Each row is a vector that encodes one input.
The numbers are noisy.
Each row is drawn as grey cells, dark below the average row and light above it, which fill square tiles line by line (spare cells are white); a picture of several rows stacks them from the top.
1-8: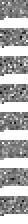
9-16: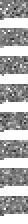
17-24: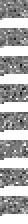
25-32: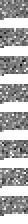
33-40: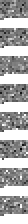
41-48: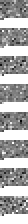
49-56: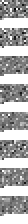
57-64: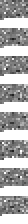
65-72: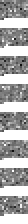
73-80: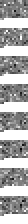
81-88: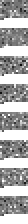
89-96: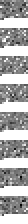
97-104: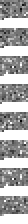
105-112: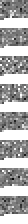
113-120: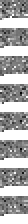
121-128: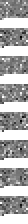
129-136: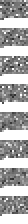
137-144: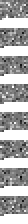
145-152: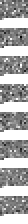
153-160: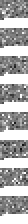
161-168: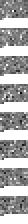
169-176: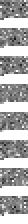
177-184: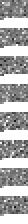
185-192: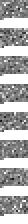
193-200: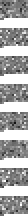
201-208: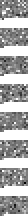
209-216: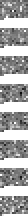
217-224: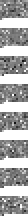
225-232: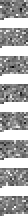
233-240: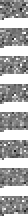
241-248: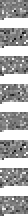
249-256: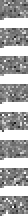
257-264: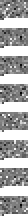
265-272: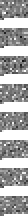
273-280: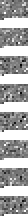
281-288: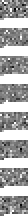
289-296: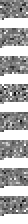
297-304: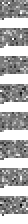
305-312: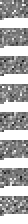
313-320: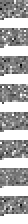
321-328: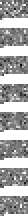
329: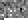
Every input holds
a list of up to two items, each a point on a 3-point line and a point on a 5-point line.
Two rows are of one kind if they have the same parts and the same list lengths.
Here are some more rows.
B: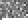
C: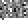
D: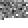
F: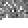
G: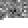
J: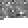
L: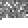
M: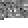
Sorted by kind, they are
B, F, G, J, L
C
D, M

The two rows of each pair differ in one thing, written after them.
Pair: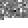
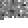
the place on the 3-point line in item 2 of the list
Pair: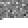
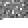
the place on the 3-point line in item 2 of the list
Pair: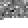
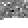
the place on the 3-point line in item 2 of the list
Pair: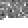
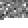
the place on the 3-point line in item 1 of the list
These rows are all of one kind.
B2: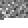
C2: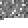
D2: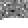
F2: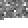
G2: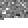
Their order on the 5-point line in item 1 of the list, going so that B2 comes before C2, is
B2, G2, C2, D2, F2.
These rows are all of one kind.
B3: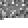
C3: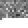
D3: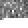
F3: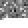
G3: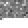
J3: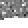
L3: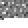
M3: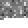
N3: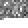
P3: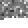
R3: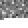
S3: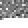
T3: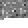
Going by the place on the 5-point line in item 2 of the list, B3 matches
G3 and M3.
